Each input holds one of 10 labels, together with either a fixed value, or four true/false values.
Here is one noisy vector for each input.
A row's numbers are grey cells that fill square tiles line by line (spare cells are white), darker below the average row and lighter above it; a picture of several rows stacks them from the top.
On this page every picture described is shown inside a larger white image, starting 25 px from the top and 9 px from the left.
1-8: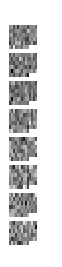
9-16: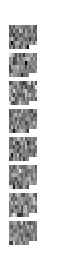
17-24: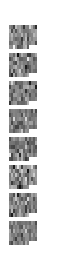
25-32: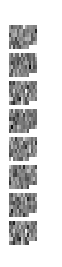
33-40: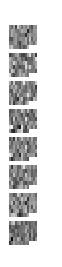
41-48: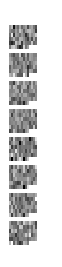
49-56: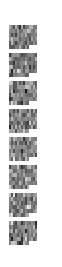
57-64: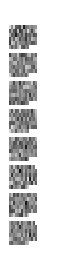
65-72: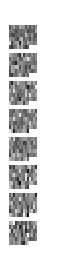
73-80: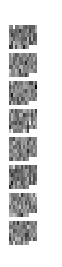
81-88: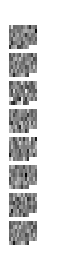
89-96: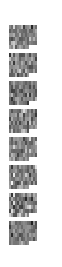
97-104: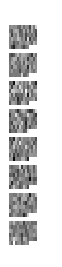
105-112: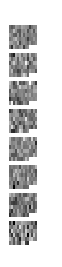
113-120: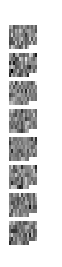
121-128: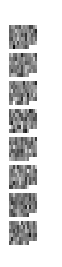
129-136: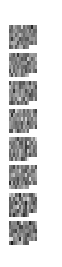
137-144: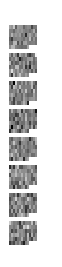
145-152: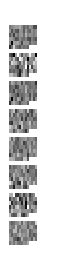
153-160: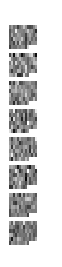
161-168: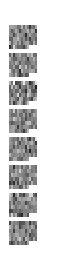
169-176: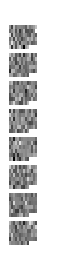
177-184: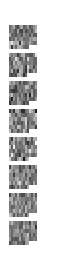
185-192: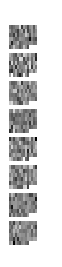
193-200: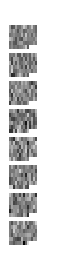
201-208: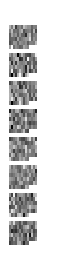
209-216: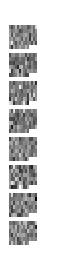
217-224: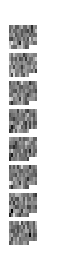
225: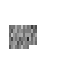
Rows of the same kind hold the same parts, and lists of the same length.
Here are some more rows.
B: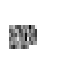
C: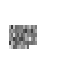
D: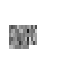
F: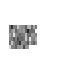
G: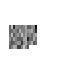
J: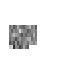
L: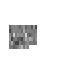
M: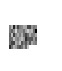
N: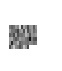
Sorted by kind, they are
B, C, D, F, G, J, L, M
N

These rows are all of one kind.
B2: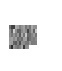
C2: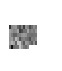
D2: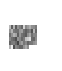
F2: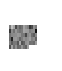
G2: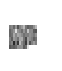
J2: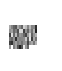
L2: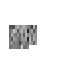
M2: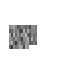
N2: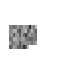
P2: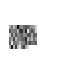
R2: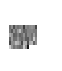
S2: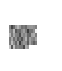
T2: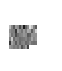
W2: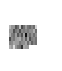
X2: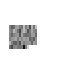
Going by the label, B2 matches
L2, N2, S2 and X2.
